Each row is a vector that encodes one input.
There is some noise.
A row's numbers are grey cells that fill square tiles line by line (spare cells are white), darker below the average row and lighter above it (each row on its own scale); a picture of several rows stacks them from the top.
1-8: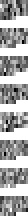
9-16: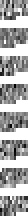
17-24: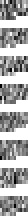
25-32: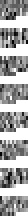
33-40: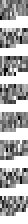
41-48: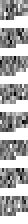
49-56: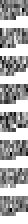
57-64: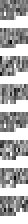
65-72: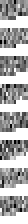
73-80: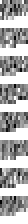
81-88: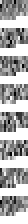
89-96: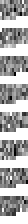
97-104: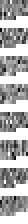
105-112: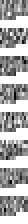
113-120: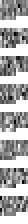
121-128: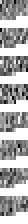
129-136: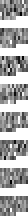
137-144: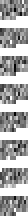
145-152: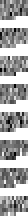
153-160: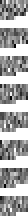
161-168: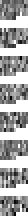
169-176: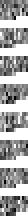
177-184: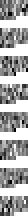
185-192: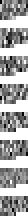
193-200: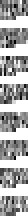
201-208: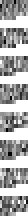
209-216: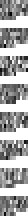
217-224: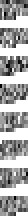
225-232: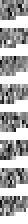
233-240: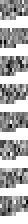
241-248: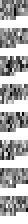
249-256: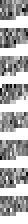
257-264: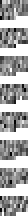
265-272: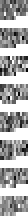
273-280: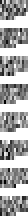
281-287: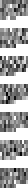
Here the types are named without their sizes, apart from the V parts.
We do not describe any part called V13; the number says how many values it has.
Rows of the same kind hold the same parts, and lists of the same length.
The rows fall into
4 kinds.
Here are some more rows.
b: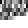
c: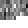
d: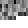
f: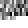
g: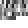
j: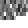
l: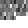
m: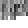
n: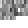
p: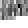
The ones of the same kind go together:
b, c
d, g
f, m, n, p
j, l

